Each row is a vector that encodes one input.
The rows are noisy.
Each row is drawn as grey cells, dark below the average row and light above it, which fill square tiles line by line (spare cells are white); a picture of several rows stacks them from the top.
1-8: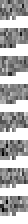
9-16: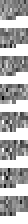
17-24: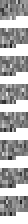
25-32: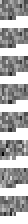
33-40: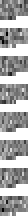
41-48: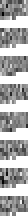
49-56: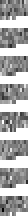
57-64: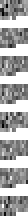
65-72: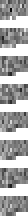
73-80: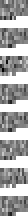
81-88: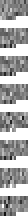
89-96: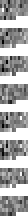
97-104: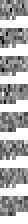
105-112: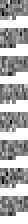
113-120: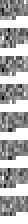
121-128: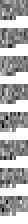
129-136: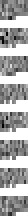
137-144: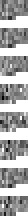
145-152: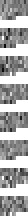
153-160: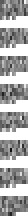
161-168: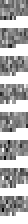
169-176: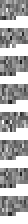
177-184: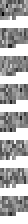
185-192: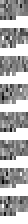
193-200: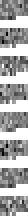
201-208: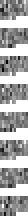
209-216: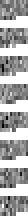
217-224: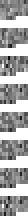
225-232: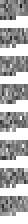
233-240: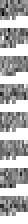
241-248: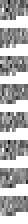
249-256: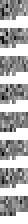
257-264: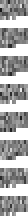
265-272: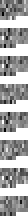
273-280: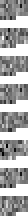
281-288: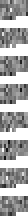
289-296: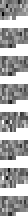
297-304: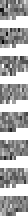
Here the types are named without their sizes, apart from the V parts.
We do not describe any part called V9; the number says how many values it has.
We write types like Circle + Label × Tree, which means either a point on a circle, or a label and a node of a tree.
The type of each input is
Label × Label × V9 + Line.
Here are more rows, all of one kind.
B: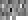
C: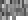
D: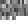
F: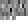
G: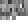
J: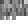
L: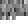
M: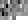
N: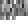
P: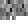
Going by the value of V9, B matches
F, G and P.
